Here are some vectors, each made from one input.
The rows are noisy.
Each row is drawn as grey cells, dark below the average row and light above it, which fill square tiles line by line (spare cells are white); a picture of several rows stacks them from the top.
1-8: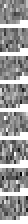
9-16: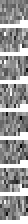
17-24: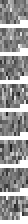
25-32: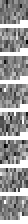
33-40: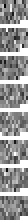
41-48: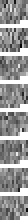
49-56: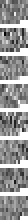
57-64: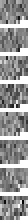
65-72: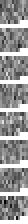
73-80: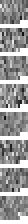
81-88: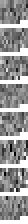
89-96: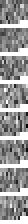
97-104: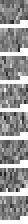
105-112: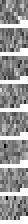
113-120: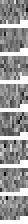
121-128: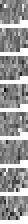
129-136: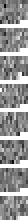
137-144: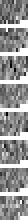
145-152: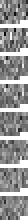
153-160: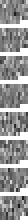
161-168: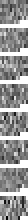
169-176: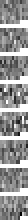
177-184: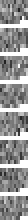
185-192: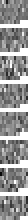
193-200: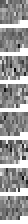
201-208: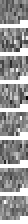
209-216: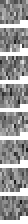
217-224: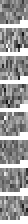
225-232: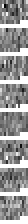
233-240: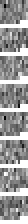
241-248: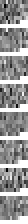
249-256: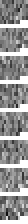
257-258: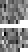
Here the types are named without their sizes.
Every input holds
a point on a line, together with either a label, or a point on a line.
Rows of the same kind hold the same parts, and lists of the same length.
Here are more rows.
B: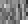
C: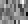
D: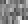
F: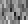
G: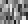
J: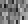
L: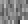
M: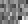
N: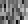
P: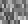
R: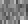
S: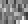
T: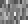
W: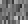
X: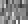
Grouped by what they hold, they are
B, C, F, G, L, M, R, S, W, X
D, J, N, P, T

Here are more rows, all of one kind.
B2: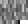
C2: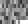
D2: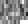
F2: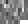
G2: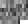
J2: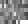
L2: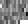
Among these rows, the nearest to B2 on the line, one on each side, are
F2 and G2.
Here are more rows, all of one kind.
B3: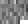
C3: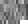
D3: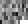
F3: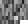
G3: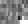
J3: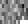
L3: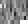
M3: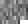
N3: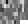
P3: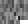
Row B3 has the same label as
C3, D3, J3 and M3.
